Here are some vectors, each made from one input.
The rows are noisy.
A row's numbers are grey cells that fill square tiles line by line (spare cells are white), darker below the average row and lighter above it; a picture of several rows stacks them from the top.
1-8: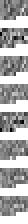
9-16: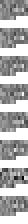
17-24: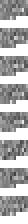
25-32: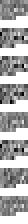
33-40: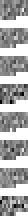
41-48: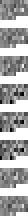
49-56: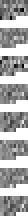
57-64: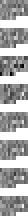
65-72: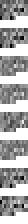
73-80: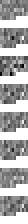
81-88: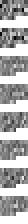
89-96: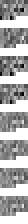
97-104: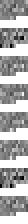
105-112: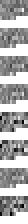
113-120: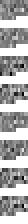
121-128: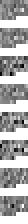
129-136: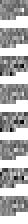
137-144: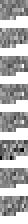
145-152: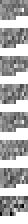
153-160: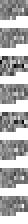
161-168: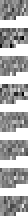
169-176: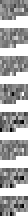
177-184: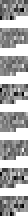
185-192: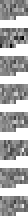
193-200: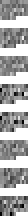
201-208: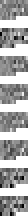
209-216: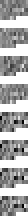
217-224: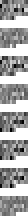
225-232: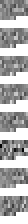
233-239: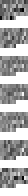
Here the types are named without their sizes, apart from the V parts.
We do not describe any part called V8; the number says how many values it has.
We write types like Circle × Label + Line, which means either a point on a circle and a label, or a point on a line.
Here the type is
Bool × Tree + List(Line) × V8.
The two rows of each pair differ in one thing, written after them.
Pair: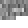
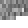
the place on the line in item 1 of the list
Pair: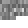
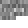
the place on the line in item 2 of the list
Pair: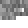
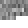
the value of V8
